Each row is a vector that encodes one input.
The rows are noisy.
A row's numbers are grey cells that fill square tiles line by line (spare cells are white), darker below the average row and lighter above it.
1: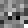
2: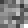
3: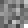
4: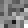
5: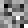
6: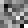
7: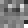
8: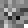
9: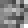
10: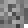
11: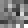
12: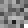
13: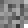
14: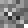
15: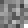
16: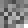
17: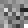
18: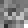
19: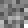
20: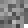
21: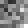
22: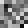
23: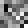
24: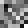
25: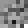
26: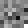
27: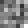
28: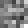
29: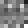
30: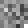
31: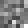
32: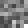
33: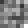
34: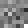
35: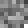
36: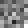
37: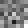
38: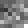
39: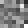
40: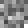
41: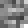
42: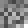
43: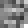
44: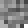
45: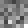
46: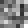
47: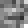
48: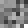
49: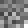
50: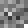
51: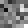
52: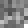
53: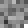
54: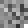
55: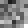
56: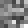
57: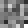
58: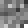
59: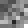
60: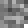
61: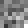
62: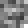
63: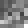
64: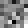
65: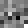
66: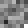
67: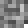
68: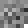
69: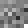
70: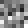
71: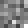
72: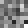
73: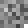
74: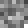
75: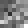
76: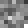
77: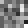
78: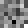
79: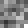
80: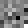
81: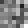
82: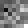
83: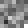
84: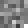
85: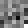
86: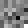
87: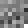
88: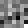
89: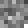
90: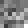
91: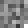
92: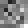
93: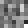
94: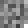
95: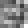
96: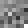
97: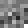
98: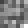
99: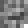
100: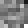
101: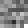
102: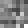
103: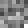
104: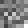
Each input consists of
a list of up to two points on a 6-point line.
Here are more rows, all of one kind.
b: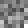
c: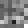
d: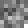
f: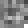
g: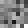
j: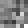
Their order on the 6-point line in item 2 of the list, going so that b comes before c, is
j, g, b, d, f, c.
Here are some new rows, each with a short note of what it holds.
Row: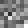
a list of two items
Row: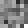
a list of two items
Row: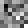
the empty list
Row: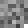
a list of one item
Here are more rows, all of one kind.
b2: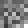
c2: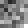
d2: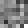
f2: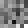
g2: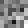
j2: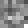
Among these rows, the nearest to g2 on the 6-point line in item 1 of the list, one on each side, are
b2 and j2.
